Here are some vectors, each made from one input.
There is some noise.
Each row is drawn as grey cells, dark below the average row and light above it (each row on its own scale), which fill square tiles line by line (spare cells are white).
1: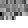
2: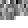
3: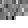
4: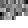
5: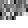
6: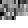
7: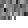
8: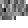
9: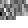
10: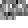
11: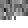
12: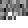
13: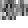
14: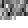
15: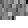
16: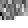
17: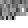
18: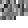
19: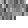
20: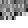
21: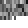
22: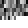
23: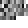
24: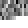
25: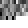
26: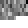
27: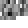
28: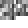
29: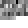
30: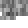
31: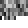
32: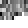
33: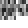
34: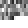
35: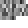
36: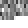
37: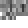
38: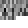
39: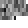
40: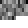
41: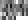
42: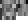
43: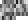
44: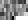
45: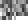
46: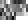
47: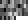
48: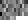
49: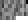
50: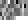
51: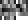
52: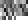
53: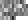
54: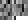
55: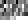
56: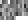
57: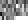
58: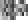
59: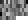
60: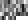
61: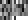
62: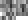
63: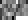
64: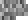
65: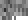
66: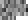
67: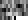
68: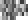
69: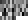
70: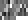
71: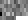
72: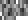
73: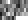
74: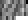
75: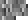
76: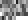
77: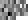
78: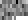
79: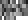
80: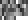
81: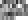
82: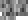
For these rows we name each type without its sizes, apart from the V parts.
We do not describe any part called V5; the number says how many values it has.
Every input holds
a point on a line, together with either three true/false values, or a value of V5.
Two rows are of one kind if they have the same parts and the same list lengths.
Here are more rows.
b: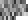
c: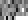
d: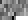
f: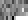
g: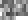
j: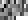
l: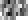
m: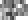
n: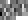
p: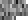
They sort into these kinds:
b, c, d, f, n
g, j, l, m, p

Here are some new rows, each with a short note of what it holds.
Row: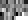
a point on a line and a value of V5
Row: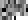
a point on a line and three true/false values
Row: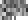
a point on a line and three true/false values
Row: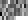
a point on a line and a value of V5
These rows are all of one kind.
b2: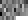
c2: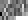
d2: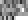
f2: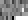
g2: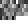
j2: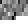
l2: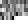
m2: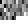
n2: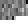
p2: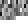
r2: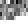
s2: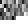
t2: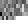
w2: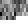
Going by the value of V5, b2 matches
c2, m2, s2 and t2.
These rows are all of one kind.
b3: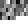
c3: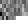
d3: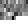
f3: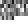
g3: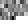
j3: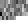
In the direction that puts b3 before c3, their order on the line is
b3, j3, c3, f3, g3, d3.
